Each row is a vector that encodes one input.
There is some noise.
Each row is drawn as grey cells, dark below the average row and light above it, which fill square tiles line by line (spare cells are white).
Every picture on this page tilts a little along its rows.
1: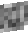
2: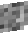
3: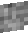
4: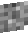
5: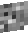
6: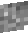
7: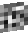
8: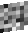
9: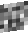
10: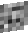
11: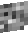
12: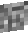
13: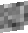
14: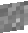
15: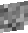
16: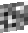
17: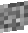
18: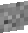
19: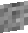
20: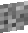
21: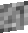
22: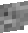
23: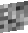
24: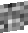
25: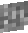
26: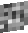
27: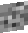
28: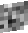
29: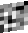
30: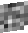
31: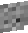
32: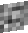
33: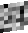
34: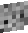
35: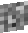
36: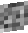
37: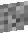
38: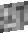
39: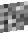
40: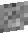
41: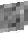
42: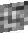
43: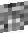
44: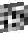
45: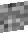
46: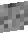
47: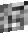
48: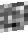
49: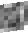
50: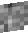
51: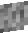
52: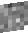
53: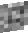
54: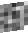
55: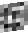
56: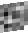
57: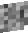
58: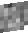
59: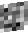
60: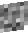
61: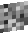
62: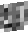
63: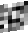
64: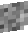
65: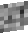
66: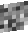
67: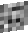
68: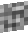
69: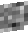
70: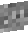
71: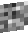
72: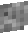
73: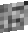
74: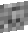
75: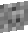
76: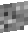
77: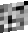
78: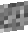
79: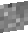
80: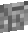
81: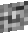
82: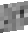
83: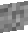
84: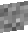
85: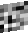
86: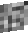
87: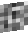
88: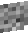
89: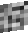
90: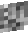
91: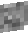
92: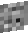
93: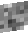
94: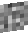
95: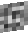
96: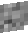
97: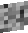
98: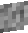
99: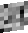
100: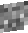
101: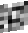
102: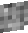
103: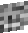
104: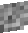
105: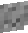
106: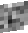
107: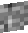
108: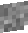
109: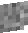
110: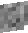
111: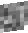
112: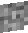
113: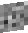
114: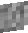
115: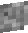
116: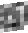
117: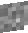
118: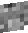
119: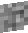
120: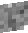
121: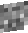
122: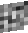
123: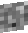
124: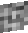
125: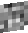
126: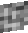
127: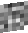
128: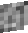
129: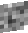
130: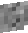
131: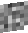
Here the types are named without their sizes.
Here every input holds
a label and a node of a tree.
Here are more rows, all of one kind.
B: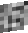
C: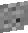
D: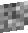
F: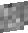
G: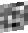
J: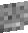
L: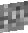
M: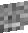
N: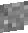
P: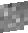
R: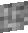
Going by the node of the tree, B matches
C and R.
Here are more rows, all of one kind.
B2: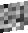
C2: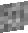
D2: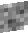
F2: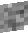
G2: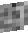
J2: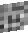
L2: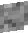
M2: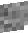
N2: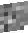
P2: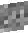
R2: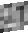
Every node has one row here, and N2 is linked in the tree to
J2.
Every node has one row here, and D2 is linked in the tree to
F2 and R2.
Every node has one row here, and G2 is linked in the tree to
J2, M2 and P2.
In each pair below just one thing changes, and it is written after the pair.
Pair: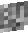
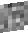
the node of the tree
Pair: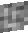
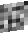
the label
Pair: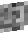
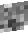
the label
